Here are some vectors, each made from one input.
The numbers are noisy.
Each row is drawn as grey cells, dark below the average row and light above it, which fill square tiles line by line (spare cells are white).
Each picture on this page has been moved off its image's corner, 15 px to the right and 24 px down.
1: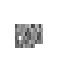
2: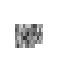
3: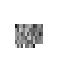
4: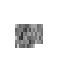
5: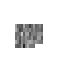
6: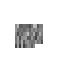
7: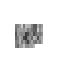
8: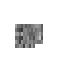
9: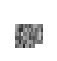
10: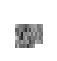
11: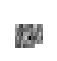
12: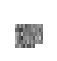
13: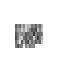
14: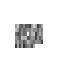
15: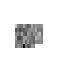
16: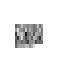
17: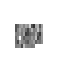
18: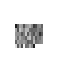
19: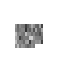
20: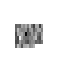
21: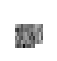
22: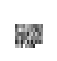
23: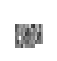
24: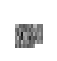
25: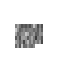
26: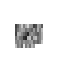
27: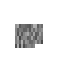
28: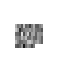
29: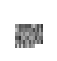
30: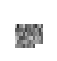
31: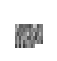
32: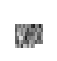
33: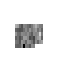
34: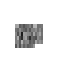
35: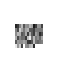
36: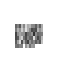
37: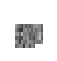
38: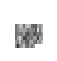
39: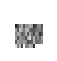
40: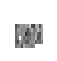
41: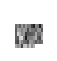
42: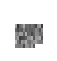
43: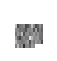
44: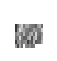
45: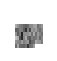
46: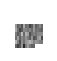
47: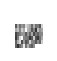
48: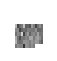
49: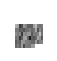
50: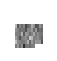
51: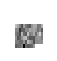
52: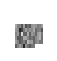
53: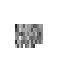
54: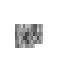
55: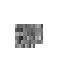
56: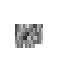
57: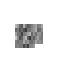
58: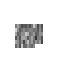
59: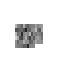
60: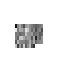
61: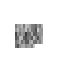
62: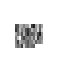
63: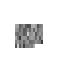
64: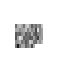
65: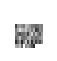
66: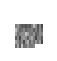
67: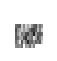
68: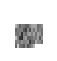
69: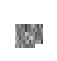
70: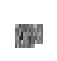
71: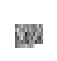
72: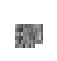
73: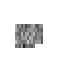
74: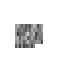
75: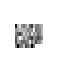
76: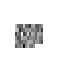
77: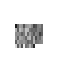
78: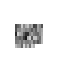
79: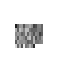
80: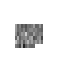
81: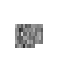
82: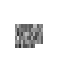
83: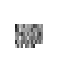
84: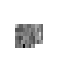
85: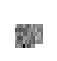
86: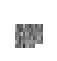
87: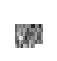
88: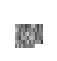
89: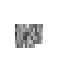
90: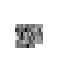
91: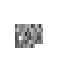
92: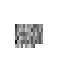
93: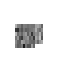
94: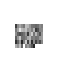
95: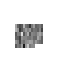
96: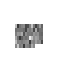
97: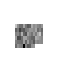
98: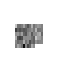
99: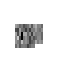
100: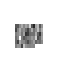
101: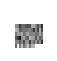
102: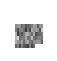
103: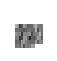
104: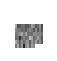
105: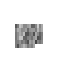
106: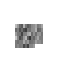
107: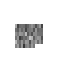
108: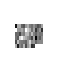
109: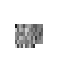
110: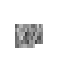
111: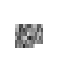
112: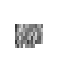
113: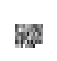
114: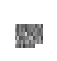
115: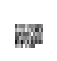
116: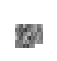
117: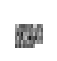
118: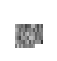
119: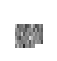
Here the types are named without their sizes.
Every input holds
either a point on a circle and a true/false value, or a node of a tree.
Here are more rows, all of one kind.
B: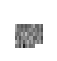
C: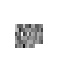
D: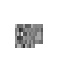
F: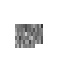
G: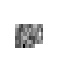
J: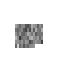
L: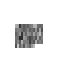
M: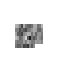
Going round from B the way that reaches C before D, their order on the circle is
B, C, D, G, M, L, J, F.
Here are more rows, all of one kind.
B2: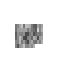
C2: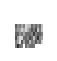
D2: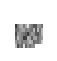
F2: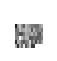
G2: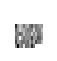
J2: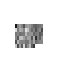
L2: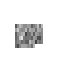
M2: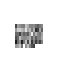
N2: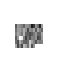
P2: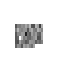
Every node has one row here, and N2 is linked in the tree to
P2.
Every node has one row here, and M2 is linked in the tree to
F2.
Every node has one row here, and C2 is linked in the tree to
B2.
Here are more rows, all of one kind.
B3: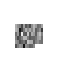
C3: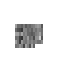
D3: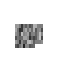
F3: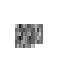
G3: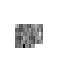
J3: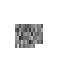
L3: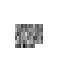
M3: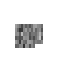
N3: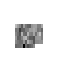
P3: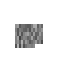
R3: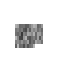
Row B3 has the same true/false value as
N3 and R3.
